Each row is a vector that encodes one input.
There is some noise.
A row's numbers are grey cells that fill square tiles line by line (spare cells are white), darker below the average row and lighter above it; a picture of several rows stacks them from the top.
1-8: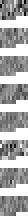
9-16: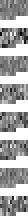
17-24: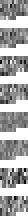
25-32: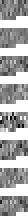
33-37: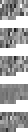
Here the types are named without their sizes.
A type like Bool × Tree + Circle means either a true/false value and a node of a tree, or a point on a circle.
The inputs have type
Label × Line.
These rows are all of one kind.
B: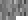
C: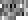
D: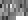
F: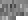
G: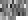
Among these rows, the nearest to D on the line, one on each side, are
B and F.
